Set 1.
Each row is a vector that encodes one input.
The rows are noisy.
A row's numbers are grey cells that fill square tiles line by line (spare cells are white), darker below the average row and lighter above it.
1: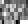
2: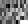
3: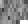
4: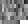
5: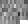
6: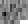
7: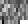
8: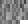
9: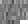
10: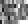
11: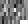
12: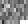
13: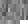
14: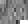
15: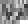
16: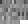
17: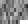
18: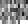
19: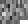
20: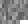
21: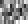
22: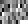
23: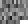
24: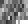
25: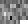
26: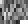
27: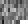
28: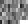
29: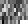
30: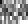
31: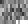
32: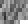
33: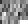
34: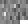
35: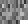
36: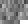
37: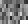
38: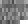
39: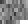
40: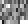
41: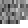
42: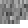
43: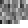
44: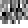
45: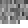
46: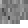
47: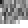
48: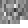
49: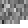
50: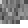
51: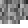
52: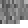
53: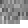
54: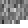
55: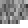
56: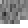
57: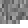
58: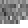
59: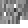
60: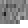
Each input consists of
either a fixed value, or four true/false values.
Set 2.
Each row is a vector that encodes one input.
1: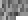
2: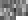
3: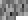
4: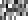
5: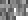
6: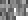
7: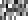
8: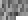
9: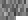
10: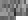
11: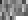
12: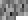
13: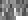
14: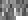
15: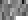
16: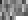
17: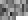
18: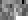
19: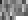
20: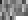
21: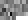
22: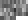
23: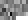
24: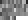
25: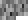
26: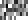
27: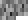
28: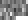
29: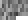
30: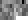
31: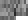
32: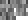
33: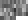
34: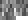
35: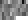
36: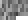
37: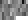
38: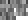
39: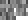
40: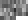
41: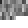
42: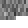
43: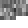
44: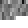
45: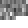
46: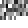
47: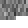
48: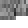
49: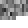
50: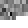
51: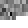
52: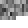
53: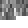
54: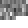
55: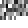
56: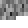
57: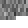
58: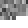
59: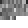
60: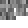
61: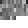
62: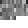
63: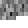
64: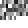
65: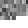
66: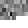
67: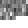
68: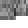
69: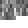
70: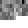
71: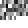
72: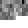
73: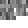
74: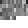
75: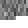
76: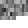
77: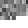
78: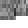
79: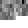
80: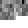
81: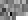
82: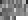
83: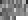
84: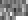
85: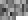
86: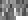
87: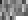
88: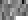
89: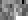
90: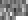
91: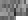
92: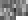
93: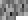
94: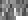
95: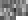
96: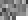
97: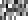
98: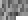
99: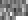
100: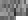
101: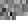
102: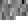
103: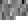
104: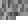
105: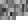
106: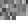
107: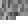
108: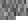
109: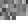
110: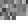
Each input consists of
either a point on a 15-point circle, or a fixed value.
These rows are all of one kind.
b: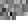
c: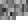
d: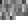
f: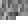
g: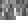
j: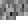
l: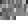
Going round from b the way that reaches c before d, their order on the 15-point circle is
b, c, j, f, d, g, l.
